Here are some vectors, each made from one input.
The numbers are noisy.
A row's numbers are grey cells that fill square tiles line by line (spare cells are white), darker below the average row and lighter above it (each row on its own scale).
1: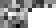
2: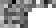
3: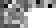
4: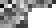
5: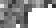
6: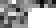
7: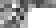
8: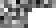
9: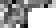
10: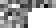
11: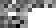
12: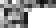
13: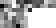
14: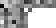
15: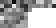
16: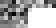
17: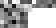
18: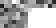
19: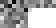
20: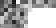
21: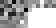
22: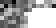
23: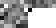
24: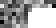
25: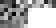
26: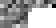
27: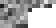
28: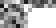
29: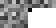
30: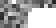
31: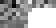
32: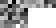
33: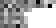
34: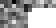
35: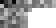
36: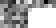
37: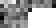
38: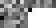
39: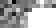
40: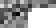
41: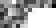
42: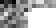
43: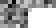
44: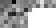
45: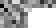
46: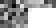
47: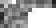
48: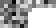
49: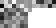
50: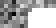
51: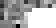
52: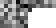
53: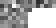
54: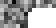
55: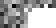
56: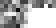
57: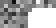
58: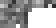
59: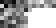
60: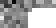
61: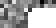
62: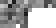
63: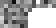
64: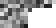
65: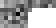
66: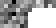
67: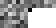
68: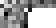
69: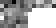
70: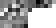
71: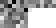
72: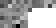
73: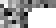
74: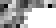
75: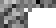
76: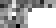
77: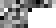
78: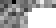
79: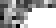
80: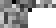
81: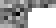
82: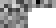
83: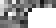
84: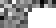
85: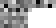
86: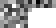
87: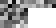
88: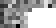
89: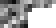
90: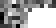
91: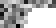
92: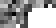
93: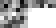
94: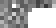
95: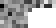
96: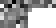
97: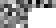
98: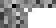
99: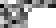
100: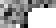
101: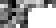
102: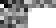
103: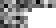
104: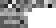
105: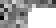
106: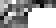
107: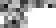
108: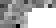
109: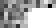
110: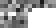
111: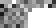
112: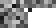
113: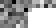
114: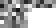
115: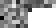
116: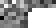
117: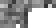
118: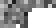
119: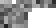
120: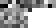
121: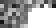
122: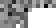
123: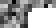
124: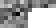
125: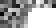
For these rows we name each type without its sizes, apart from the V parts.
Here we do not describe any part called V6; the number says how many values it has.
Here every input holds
a list of items, each a true/false value and a value of V6.
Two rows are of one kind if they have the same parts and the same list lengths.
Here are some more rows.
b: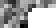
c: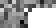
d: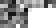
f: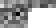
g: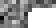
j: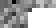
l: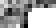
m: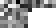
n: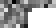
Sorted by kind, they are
b, d, j, n
c, g, l, m
f

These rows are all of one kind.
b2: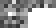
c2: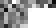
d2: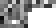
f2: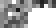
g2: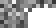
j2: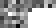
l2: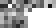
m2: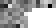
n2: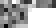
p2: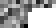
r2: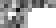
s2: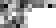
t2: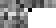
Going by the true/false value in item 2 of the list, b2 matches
f2, j2, r2 and t2.
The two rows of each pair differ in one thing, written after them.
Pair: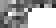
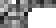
the value of V6 in item 1 of the list
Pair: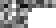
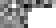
the value of V6 in item 2 of the list
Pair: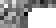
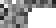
the value of V6 in item 1 of the list
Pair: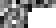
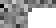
the true/false value in item 1 of the list
